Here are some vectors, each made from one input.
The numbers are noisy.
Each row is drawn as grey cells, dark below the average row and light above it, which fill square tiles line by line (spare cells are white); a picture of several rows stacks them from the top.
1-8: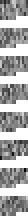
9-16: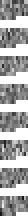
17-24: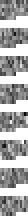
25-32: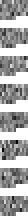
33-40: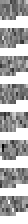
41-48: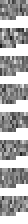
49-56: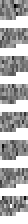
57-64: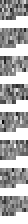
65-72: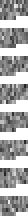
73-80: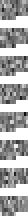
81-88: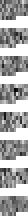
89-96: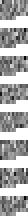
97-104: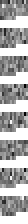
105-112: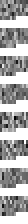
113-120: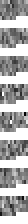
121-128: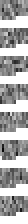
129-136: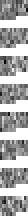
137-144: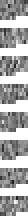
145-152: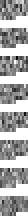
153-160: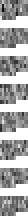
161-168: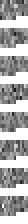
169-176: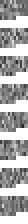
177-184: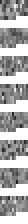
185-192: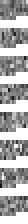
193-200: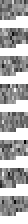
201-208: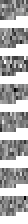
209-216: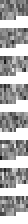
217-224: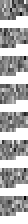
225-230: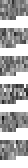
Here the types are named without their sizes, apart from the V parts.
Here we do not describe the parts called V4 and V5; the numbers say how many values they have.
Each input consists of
either a value of V4 and a value of V5, or a list of points on a line.
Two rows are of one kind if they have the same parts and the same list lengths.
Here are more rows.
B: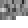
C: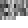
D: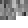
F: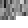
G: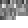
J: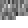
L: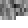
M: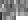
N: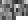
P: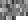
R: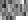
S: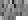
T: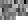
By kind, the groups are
B, L, M, N, P, S
C
D, F, R
G, J
T

